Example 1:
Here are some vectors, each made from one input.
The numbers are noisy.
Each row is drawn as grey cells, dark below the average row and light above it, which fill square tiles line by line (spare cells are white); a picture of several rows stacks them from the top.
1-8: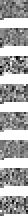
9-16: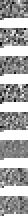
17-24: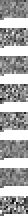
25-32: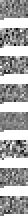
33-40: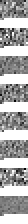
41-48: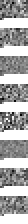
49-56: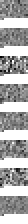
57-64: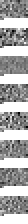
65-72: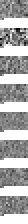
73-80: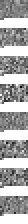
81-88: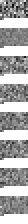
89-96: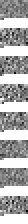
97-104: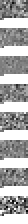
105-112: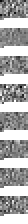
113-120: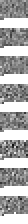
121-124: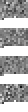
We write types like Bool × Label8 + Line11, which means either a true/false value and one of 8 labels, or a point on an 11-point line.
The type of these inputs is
List2(Line10).
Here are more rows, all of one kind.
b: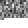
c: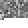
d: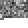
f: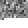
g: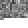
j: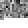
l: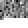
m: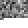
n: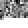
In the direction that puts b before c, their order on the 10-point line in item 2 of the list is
b, c, g, n, d, j, m, f, l.
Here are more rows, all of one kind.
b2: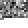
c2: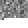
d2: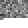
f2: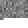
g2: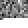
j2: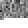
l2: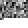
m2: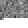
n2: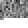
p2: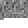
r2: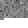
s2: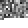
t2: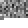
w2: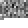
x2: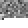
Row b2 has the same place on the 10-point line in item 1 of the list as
j2, n2, p2 and w2.
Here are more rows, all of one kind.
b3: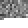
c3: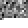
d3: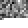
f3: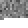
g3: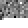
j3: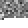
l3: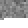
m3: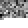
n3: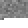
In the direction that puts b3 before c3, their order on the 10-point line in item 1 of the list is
f3, j3, g3, n3, b3, m3, l3, c3, d3.
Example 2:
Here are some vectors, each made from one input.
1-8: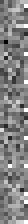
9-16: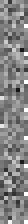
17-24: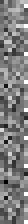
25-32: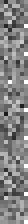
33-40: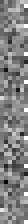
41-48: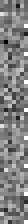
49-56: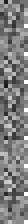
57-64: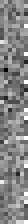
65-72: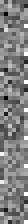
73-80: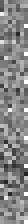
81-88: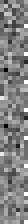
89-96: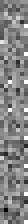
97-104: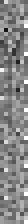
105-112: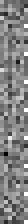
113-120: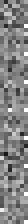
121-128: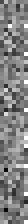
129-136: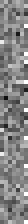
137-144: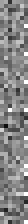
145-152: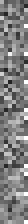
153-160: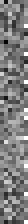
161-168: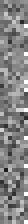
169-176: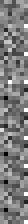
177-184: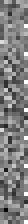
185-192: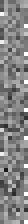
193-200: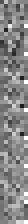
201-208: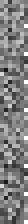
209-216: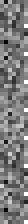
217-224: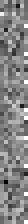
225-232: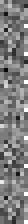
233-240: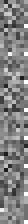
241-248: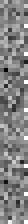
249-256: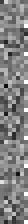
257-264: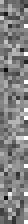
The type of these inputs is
Label10 + Line4.
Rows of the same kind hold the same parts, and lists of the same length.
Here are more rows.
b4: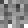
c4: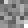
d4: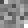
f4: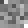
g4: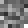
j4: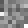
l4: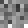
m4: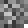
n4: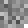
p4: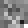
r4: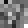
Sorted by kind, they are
b4, c4, d4, f4, j4, l4, n4, p4
g4, m4, r4

